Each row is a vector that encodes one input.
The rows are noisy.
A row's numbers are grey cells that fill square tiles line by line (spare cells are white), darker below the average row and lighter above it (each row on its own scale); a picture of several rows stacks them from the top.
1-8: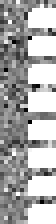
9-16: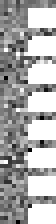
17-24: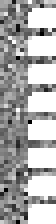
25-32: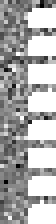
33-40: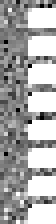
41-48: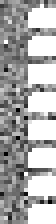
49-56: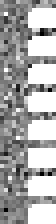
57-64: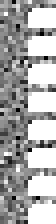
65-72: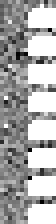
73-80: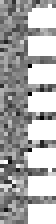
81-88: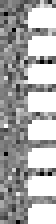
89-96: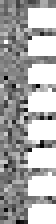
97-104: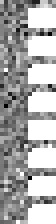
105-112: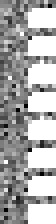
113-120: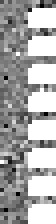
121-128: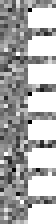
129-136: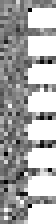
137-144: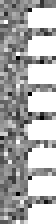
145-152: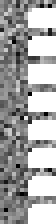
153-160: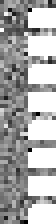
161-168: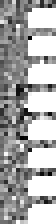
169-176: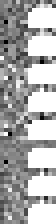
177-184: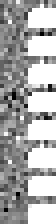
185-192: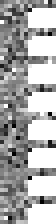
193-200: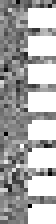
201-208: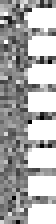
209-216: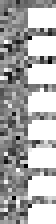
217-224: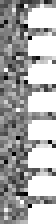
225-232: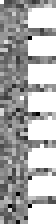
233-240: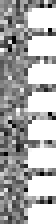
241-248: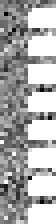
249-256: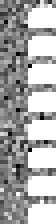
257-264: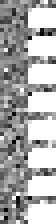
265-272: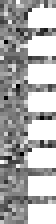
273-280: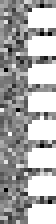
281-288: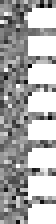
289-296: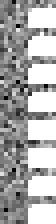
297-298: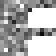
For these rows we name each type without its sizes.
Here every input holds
a list of points on a circle.
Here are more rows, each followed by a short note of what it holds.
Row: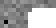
the empty list
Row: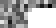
a list of two items
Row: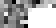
a list of two items
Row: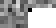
a list of three items
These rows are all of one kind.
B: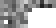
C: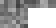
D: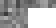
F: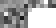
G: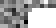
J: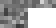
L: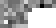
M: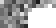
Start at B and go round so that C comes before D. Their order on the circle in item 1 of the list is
B, G, F, J, M, C, D, L.
